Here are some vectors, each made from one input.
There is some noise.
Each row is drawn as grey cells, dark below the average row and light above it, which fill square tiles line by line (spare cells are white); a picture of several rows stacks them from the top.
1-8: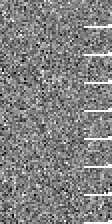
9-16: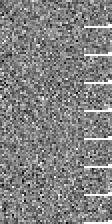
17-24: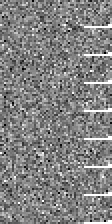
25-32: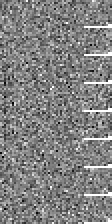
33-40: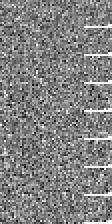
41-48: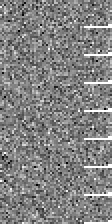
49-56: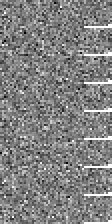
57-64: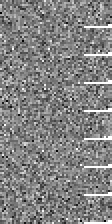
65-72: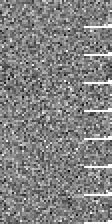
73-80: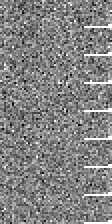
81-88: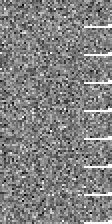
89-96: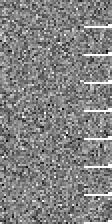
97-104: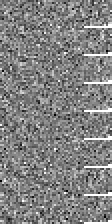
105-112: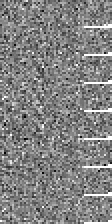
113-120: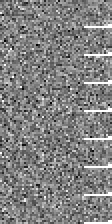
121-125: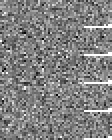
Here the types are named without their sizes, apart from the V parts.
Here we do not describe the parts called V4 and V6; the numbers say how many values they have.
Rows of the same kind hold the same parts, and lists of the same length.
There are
2 kinds of row.
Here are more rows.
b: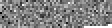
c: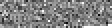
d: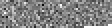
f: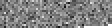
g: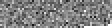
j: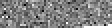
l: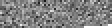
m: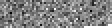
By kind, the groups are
b, c, d, g, m
f, j, l

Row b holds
a point on a line, a true/false value and a value of V4.
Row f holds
a point on a line and a value of V6.
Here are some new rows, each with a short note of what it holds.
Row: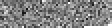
a point on a line, a true/false value and a value of V4
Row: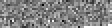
a point on a line, a true/false value and a value of V4
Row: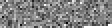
a point on a line, a true/false value and a value of V4
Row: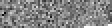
a point on a line and a value of V6
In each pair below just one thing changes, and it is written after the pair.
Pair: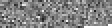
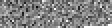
the place on the line
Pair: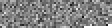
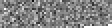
the place on the line
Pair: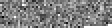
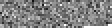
the true/false value
